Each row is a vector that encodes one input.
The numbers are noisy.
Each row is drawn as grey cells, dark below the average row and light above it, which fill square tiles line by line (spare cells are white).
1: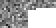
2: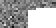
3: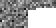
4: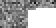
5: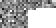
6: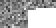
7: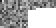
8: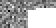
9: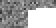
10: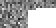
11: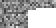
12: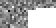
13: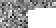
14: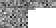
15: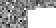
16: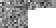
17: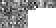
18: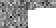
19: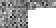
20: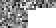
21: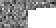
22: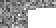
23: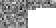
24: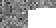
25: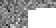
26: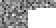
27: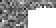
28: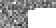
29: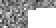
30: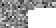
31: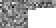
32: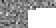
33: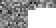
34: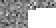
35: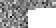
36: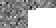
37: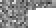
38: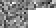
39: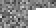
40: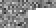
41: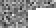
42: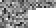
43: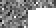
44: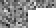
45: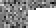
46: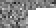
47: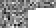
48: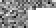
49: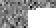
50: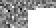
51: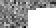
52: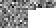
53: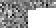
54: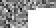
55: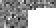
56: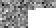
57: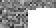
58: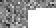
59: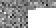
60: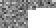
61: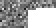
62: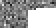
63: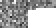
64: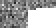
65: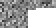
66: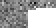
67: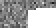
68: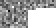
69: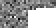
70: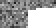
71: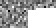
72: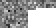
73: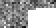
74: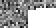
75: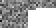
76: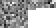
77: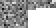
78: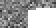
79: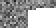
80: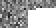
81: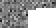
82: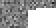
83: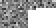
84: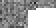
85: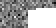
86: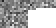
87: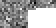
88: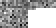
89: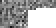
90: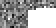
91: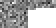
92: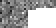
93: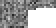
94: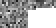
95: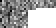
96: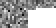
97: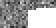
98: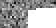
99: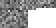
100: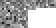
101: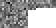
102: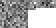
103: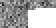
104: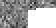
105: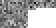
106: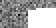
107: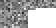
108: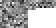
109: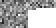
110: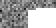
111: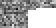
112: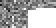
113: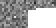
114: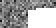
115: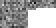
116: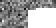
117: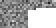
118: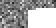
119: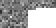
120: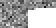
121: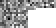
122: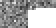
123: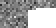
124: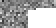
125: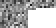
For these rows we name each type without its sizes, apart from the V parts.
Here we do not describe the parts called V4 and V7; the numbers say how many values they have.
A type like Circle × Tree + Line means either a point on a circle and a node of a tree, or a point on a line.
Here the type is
Line × (Line + V4 × V7).
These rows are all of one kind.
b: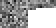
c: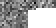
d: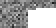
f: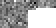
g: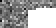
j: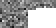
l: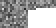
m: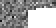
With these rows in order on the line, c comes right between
f and l.
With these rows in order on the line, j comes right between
d and g.
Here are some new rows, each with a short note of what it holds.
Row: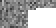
a point on a line, a value of V4 and a value of V7
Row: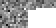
a point on each of two lines
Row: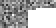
a point on each of two lines
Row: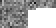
a point on a line, a value of V4 and a value of V7
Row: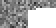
a point on a line, a value of V4 and a value of V7
